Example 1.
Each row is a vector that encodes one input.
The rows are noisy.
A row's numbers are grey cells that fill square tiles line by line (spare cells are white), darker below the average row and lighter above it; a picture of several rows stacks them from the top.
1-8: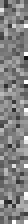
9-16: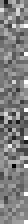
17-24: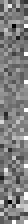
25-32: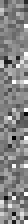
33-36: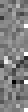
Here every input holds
either a point on a 5-point circle, or a point on a 5-point line.
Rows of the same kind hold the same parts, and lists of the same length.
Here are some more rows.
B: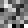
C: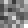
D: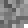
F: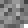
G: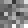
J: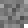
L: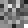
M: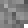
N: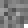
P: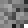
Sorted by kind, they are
B, C, G, L
D, F, J, M, N, P

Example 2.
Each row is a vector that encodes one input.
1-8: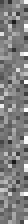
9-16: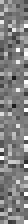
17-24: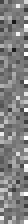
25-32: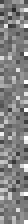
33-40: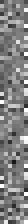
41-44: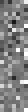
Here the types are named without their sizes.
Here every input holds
either a point on a line, or three true/false values.
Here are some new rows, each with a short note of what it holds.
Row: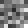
a point on a line
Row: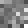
three true/false values
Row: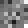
three true/false values
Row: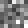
a point on a line
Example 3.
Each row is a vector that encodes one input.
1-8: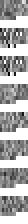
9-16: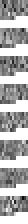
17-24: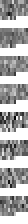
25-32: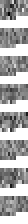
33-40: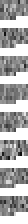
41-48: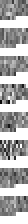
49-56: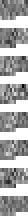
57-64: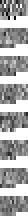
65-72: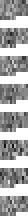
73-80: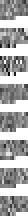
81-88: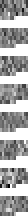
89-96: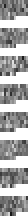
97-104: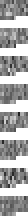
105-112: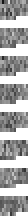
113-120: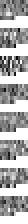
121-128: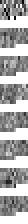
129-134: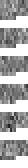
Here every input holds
a list of up to two points on a 14-point line.
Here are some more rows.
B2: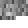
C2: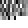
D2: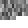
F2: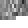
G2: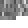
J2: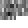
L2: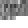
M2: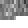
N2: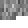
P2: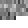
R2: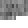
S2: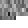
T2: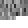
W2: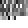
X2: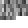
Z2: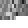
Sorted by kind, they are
B2, F2, M2, N2, P2, S2, X2, Z2
C2, W2
D2, G2, J2, L2, R2, T2

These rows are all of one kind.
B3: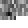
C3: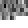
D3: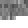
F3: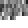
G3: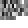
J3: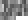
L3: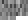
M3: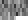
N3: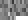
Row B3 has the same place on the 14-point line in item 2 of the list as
C3, G3 and M3.
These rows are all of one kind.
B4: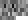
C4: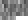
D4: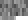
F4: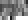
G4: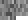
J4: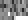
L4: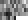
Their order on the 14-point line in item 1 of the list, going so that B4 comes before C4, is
B4, J4, C4, D4, F4, G4, L4.
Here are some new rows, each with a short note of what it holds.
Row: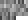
a list of one item
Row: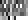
the empty list
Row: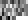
a list of one item
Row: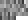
a list of one item
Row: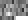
a list of one item
